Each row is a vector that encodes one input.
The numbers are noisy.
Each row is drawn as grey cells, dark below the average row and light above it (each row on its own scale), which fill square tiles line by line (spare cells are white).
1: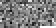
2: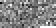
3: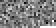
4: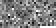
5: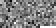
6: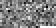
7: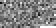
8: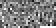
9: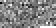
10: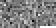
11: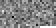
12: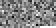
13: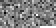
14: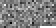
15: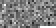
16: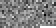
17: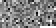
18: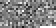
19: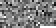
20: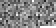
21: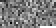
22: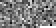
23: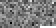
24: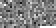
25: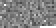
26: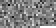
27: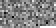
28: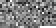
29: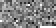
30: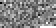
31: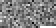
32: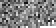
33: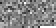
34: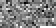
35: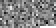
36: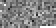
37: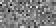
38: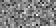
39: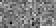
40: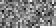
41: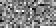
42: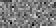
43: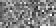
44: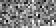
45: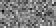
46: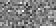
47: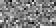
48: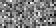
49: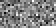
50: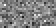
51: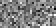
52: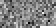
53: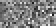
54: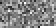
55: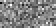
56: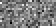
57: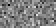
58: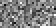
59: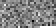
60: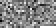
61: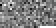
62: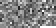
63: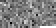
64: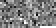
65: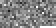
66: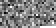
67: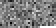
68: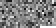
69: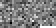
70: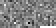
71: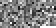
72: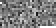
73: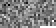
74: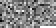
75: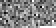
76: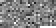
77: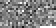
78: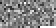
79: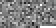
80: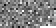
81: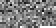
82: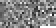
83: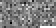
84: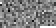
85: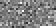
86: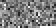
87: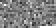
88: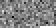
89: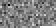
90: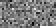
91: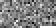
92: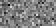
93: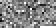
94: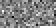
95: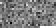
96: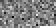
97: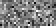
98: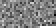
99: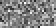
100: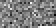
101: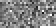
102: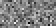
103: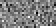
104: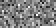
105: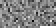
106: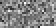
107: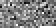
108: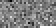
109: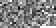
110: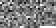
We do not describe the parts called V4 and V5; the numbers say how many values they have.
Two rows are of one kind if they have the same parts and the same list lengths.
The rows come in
3 kinds.
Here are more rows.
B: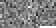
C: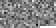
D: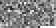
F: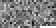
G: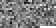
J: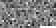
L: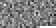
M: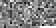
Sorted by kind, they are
B, F, G, J, L, M
C
D

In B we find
three true/false values, a value of V4 and a value of V5.
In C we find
a value of V4 and a value of V5.
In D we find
one of 6 labels.
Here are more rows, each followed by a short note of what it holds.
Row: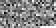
a value of V4 and a value of V5
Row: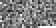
three true/false values, a value of V4 and a value of V5
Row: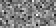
a value of V4 and a value of V5
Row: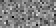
a value of V4 and a value of V5
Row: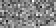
a value of V4 and a value of V5
